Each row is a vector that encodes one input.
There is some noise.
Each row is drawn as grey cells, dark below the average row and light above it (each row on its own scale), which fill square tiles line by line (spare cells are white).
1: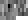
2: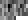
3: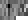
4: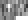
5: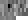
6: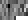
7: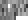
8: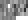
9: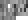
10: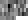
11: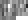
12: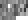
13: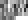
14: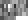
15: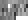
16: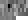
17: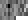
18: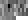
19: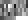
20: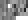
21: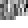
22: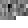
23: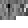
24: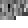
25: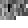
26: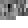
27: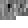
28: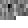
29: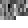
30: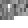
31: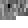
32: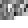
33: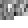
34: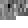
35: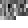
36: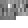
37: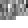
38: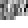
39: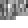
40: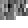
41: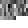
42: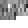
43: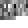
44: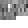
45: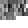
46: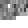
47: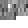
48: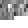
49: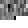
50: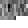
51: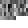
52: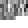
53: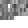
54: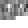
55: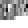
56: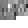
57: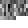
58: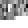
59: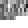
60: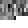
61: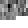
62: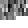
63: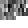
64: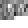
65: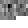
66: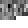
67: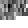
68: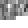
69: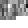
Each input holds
one of 9 labels and a true/false value.
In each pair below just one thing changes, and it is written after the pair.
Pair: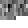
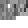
the true/false value
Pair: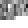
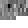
the true/false value
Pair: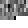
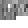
the true/false value
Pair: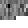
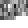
the true/false value
